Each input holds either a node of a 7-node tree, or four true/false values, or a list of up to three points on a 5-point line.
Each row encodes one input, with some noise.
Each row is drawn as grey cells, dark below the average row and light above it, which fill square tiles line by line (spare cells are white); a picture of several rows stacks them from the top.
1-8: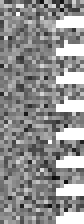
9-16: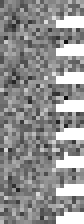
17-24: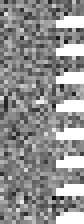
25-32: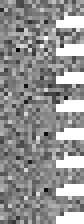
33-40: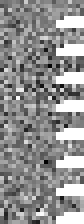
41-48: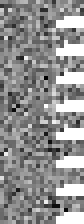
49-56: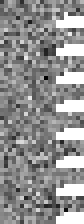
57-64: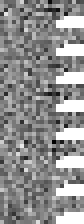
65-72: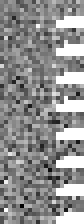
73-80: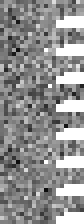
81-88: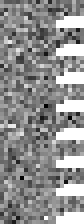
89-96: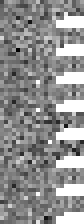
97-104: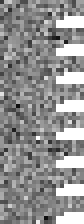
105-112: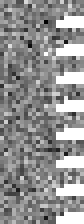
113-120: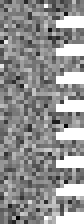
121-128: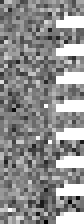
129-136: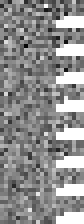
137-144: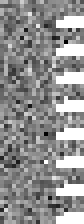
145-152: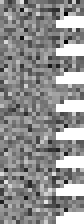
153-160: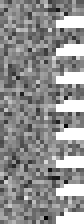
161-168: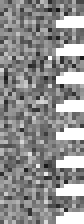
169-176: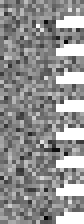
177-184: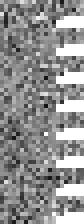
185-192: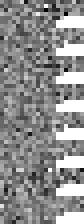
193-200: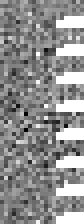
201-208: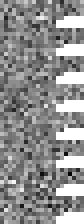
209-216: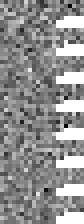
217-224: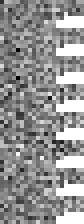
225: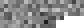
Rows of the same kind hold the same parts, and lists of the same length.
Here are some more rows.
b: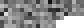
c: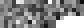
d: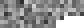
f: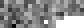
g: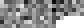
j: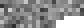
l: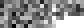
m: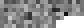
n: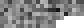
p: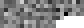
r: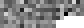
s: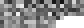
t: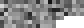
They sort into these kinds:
b, t
c
d, f, j, l
g, s
m, n
p, r

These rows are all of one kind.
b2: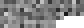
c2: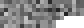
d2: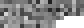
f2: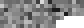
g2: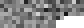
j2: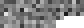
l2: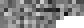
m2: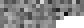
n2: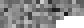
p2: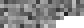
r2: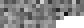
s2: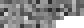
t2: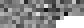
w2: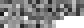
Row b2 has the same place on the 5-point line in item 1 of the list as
j2, m2, p2 and r2.
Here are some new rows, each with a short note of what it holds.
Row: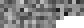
a list of three items
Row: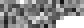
a node of a 7-node tree
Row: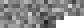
four true/false values
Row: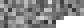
a node of a 7-node tree
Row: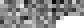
the empty list
